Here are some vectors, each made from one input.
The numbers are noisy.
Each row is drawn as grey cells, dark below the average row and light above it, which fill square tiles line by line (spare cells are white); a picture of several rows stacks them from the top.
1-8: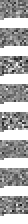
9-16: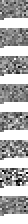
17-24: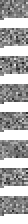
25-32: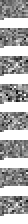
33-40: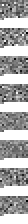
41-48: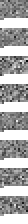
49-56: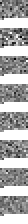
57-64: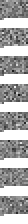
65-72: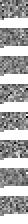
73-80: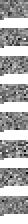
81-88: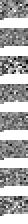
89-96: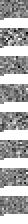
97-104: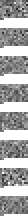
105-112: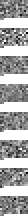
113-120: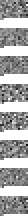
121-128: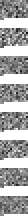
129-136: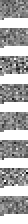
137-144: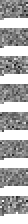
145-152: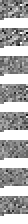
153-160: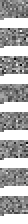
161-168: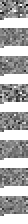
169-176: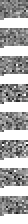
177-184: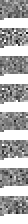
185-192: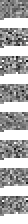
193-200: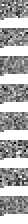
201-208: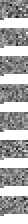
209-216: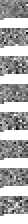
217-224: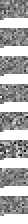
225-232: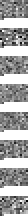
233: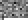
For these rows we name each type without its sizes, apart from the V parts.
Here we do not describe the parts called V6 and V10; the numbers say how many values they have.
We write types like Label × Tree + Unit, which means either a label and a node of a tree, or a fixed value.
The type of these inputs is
(Line + (Tree + Unit) × V10) × V6.
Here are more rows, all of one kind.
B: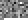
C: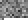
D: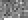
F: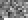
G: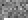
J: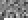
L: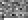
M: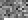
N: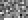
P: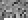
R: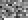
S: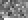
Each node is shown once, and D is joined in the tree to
L.
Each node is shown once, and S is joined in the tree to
J and M.
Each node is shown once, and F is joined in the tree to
C and G.
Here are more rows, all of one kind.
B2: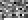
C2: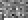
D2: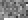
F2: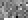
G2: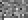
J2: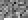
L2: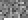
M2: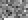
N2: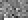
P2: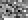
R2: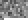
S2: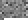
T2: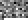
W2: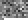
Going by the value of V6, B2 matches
C2, G2, N2 and T2.
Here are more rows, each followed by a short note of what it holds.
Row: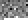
a point on a line and a value of V6
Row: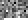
a value of V6 and a value of V10
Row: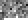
a point on a line and a value of V6
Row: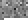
a value of V6 and a value of V10
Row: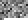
a point on a line and a value of V6
